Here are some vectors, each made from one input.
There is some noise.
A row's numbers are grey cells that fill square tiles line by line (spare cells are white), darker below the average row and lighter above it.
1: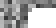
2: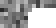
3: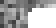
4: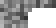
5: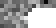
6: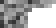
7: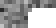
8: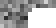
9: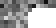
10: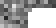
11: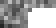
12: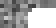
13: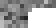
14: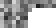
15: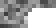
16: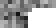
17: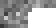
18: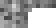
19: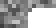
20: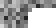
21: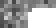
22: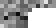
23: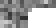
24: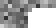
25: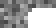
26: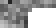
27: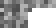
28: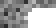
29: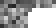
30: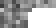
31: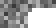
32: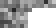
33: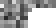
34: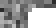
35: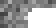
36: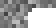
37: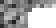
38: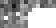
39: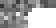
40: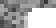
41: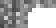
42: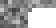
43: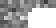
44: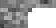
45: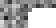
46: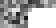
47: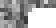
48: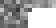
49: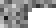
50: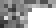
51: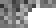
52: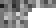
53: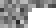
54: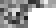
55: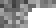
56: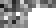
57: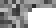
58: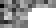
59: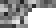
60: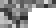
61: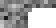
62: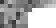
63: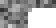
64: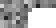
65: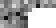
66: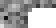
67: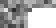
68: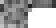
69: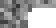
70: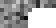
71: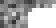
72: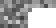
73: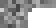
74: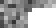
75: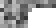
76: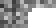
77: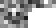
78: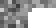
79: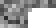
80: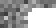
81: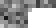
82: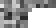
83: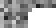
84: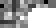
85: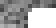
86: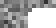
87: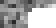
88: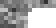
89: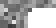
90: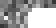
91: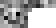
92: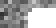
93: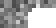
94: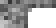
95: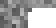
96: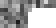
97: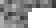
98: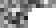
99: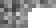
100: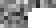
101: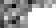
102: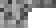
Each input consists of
a true/false value, together with either a fixed value, or a node of a 10-node tree.
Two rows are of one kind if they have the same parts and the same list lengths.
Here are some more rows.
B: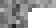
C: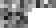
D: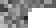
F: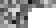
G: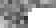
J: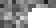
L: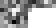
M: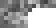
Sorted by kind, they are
B, C, D, G, J, M
F, L

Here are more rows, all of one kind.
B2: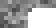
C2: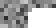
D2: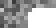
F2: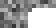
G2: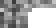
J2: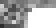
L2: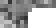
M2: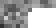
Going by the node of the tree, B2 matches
F2 and M2.
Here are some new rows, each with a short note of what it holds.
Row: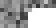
a node of a 10-node tree and a true/false value
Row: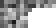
a true/false value
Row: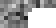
a node of a 10-node tree and a true/false value
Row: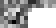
a true/false value
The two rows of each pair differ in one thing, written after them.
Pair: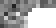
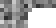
the true/false value
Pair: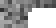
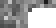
the true/false value
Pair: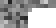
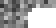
the true/false value
